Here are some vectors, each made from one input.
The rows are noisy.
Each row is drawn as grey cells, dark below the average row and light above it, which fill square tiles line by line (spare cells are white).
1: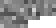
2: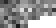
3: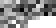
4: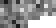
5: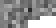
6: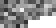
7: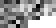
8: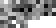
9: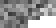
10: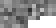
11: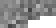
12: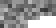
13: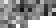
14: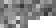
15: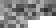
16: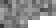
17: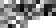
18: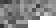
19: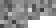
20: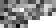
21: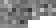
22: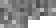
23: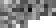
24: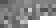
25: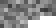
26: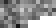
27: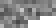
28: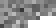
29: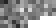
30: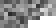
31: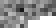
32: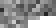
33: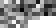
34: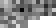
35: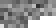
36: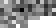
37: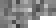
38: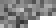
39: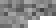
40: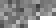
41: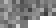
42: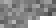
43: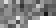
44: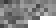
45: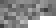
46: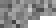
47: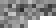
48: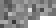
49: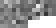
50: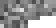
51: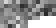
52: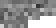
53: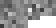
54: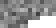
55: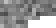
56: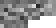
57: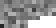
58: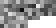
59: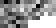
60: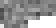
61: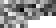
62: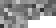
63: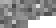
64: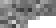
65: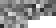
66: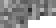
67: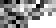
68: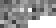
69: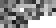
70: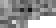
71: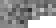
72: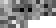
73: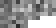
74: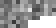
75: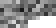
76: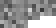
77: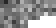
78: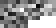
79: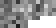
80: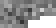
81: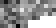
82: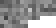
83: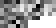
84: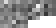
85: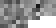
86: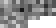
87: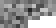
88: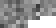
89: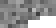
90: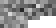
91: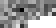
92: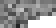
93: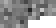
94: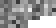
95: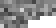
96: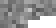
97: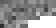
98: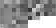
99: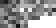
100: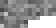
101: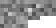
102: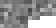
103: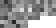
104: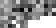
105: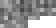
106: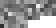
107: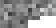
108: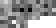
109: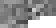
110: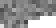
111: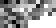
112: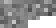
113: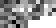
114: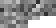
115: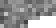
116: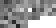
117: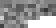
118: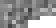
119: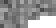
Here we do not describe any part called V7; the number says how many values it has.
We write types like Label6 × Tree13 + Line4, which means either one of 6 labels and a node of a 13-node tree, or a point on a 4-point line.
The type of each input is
(Line5 + V7) × (Tree8 + Unit).
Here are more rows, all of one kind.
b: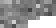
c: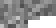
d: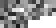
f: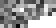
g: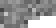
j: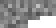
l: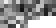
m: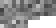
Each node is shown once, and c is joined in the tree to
b, g and j.
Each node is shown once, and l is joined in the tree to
b.
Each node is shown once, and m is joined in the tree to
j.
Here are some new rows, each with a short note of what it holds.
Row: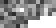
a node of an 8-node tree and a value of V7
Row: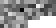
a point on a 5-point line and a node of an 8-node tree
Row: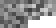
a value of V7
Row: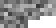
a value of V7
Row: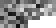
a value of V7
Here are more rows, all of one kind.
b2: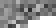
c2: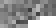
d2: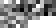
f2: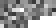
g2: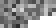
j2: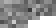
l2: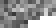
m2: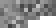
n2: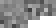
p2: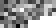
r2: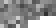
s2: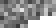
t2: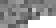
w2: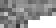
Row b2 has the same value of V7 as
l2, m2, s2 and t2.
